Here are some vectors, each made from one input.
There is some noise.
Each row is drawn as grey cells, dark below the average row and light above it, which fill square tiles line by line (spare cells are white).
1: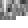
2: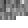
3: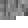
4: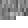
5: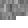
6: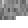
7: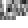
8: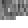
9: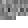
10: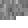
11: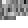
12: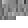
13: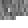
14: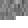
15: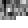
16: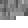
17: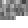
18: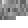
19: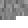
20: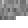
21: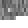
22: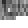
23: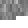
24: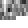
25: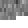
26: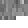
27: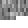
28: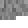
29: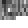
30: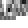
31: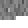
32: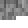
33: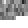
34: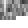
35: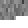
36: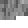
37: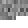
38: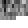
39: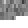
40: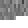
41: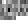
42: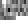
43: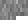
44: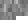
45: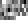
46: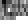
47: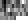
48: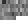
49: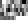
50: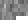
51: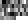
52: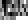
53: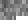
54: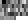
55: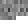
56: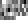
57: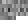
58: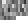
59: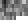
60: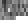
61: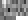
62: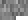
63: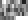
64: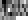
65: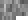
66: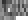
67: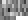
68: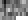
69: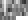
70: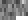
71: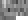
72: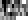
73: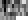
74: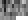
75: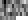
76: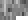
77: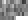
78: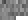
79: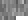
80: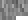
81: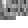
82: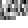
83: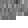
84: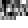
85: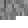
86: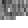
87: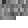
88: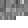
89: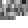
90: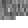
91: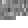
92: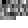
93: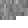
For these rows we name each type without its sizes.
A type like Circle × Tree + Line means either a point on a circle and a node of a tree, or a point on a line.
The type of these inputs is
Bool × Line + Label.
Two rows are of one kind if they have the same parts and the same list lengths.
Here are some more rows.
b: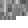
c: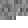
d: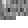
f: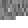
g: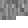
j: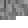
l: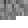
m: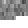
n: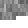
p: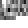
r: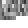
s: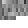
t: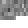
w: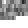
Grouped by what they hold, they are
b, f, m, n, w
c, d, g, j, l, p, r, s, t

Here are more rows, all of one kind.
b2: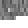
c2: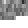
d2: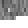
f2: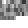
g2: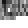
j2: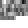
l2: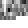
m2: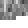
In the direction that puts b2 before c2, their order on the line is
d2, b2, c2, m2, j2, g2, l2, f2.
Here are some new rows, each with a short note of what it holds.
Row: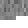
a label
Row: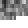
a label
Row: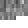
a label
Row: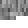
a label
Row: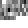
a label
